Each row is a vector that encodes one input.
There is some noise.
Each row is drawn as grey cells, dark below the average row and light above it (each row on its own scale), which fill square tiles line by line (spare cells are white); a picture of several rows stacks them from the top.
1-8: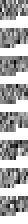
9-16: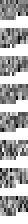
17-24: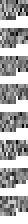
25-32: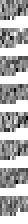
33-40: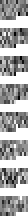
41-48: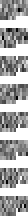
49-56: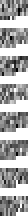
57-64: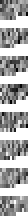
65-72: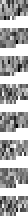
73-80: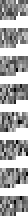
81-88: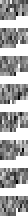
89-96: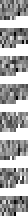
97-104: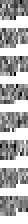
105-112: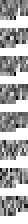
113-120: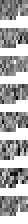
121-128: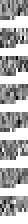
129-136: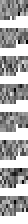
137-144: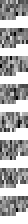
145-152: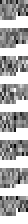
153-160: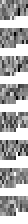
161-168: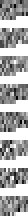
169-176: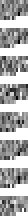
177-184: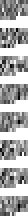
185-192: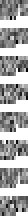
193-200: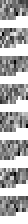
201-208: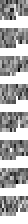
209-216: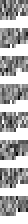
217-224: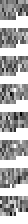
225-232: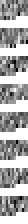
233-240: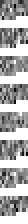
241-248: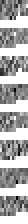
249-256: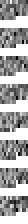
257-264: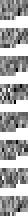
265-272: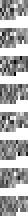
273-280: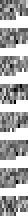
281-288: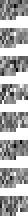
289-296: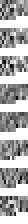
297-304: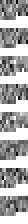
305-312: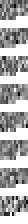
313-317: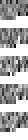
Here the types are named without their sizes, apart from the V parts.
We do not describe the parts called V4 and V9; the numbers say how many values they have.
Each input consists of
a true/false value, a value of V4 and a value of V9, together with either a point on a circle, or a fixed value.
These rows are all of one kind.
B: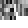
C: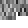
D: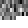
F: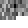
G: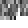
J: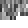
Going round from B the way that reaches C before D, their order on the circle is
B, C, G, D, J, F.
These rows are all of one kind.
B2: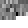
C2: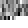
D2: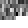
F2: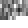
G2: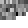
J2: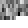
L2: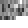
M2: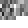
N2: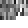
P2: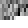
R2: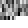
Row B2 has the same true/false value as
D2, G2 and N2.
